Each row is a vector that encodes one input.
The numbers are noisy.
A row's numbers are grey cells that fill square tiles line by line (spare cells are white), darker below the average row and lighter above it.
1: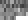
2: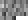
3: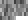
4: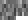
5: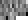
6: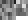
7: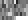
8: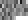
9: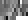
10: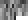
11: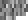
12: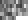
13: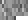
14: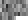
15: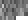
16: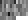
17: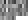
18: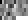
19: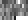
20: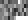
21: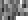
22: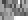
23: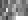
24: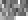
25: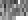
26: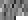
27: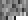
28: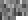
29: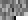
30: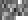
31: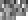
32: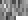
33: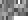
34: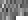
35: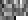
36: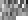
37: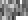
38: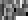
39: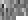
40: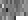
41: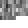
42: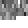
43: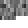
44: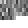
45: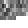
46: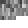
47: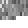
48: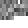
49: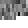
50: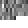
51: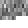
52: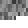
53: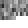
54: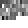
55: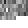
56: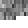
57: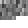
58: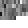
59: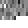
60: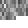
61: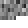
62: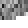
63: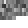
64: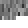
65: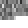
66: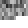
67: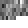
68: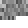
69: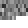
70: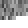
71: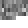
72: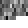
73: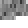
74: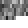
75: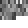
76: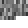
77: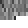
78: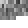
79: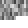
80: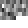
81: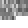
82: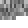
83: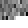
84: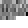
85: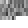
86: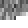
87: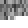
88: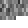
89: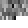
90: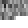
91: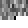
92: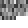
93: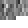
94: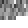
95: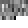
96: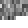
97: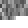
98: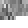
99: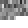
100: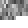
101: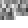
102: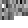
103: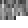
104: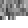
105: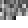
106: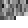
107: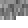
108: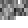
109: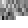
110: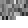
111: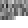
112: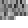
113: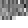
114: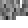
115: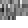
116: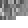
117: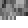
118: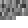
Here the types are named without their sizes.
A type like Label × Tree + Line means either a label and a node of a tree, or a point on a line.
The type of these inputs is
Tree × Tree × Tree.
